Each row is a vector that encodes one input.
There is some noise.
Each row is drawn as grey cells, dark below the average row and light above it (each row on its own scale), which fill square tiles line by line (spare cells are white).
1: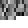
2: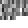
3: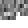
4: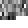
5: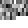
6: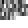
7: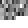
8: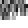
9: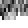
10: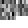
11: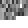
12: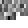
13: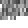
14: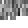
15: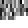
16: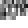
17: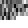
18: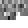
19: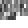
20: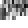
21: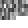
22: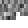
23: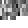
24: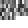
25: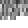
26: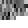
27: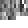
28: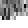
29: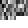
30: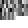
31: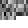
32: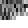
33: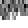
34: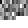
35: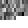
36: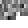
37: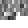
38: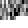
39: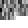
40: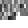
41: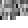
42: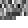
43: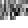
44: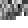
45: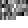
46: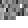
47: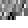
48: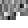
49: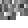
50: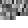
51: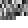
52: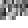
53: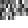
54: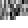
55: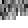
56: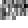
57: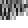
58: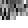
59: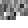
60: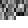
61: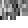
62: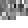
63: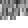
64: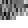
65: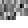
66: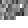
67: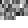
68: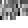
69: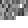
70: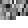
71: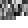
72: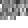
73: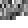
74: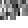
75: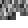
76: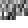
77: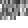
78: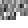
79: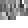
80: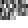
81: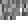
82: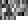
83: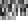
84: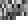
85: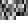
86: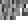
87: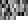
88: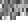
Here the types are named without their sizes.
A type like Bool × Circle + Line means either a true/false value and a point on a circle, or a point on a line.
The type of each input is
Line.
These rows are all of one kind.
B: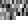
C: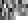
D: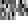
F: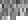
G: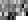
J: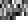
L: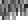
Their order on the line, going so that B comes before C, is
B, F, J, G, D, C, L.
